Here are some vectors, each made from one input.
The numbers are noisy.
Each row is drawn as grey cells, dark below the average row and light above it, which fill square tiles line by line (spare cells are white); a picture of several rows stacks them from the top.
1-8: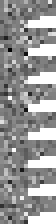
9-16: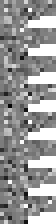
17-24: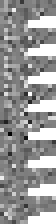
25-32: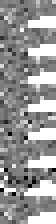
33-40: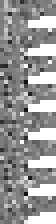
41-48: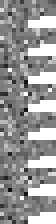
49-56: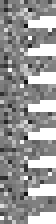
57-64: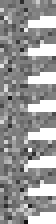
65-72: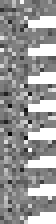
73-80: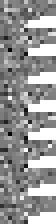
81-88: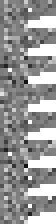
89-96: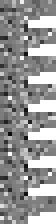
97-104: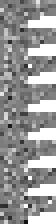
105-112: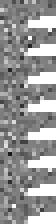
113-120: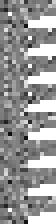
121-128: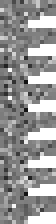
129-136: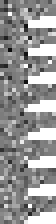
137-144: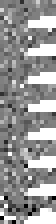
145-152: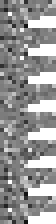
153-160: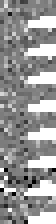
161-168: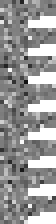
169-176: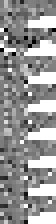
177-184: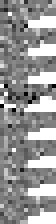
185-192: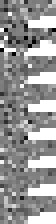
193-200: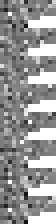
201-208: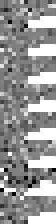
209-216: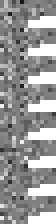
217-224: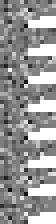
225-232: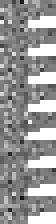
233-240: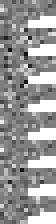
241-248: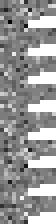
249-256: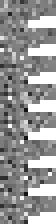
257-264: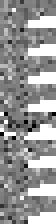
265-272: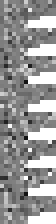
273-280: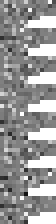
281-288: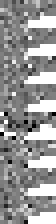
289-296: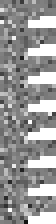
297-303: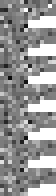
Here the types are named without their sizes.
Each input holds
a list of points on a line.
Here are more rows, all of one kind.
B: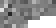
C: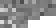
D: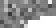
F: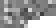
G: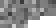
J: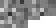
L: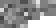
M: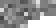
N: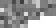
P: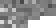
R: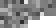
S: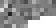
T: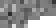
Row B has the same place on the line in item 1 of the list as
G, J, S and T.
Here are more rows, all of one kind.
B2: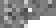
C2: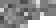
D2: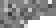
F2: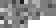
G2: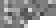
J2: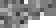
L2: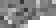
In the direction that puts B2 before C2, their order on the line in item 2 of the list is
L2, G2, F2, B2, J2, D2, C2.
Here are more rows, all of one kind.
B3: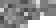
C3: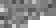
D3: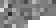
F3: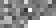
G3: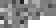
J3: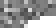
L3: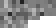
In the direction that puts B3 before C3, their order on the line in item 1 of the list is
B3, G3, C3, D3, L3, J3, F3.
